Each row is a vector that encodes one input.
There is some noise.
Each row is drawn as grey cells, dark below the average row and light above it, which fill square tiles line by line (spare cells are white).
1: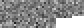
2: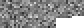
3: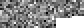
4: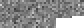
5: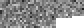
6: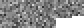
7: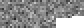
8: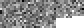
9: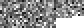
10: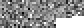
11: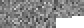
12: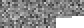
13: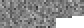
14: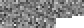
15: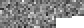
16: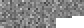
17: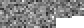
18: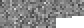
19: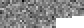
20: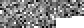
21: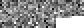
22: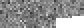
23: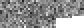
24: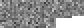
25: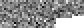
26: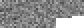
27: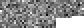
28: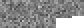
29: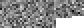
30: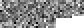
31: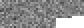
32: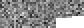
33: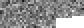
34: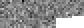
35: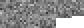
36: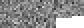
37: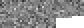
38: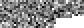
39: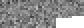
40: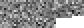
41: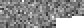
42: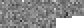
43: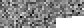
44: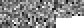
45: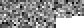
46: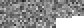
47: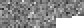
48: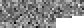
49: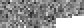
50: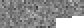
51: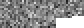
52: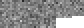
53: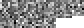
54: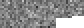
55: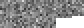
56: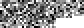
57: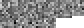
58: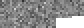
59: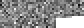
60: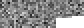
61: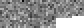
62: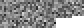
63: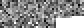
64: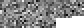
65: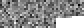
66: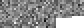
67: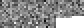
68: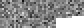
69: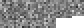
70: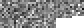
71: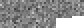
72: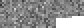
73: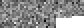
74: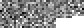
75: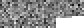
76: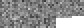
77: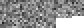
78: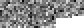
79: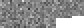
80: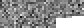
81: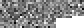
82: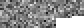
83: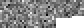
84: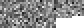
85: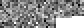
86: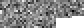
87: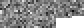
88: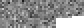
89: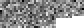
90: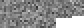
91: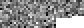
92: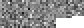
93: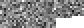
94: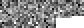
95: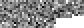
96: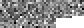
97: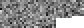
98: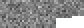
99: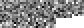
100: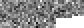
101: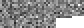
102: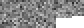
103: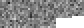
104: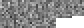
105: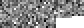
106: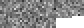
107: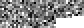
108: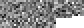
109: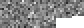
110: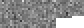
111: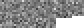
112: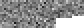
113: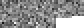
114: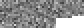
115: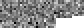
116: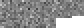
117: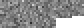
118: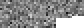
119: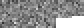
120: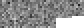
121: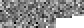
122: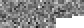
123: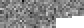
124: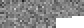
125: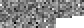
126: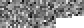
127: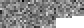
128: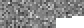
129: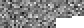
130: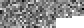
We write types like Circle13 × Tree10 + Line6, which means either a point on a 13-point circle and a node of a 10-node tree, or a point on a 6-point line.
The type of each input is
Label10 + Line12.
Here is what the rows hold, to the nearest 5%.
About 55% of them hold one of 10 labels. The rest hold a point on a 12-point line.
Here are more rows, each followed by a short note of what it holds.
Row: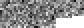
a point on a 12-point line
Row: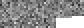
a point on a 12-point line
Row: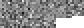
one of 10 labels
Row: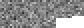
one of 10 labels
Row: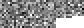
one of 10 labels
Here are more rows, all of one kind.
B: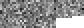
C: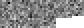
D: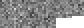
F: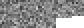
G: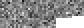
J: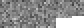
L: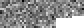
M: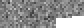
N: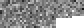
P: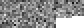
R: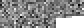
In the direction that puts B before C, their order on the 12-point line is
B, M, D, R, G, L, F, N, C, J, P.
